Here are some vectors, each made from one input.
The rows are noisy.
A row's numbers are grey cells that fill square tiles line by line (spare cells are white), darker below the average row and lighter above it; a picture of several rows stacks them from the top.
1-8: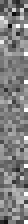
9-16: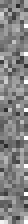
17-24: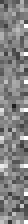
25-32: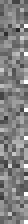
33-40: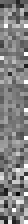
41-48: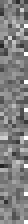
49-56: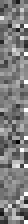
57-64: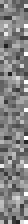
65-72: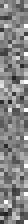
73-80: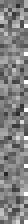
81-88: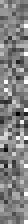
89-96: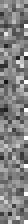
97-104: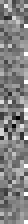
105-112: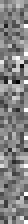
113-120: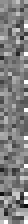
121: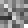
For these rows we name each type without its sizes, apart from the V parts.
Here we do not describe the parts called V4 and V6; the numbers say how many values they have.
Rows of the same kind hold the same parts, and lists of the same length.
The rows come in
2 kinds.
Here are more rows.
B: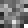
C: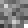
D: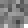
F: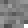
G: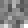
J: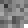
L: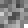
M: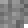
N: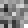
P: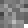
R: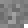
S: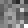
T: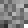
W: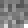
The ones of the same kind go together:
B, D, G, J, M, N, P, R, S, T, W
C, F, L

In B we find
a point on a line, a true/false value and a value of V6.
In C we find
a true/false value and a value of V4.
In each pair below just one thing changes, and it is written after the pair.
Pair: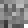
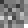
the value of V6
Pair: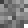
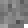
the true/false value
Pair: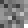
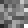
the place on the line
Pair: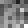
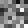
the value of V6
